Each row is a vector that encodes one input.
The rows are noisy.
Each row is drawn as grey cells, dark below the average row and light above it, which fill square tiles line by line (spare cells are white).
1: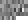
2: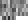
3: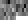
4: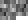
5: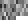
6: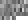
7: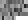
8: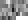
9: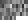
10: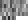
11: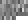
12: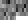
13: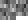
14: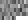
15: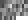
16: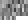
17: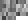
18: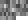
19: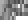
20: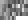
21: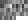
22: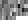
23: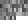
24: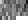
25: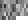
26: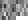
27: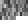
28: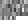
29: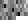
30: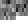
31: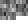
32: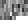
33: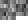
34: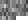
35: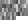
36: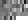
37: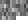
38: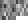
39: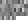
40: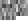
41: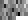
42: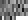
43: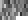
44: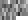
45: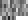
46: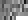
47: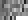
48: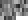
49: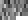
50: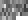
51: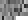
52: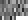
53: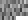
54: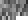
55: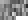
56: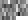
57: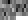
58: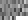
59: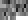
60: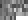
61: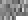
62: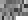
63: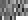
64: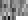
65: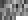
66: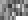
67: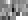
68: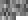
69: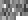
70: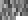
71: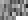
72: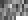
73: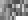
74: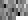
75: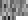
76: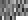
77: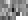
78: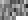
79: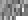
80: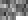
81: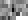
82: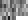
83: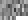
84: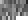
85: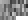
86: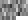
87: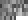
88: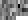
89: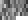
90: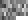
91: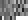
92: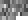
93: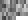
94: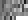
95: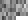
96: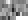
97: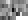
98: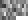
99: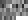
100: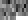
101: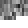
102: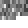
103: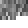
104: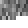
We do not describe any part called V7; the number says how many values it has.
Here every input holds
a true/false value, together with either a point on a 6-point line, or a value of V7.
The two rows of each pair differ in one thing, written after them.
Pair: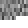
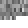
the place on the 6-point line
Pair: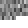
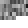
the place on the 6-point line
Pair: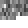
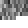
the place on the 6-point line
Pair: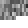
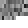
the place on the 6-point line
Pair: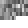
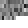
the place on the 6-point line
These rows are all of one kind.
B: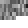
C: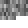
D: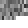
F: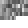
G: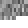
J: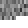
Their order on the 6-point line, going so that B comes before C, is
B, F, G, C, J, D.
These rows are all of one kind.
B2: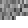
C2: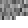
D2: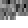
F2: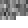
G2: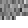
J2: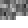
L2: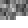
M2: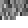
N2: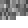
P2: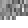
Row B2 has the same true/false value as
C2, G2 and P2.
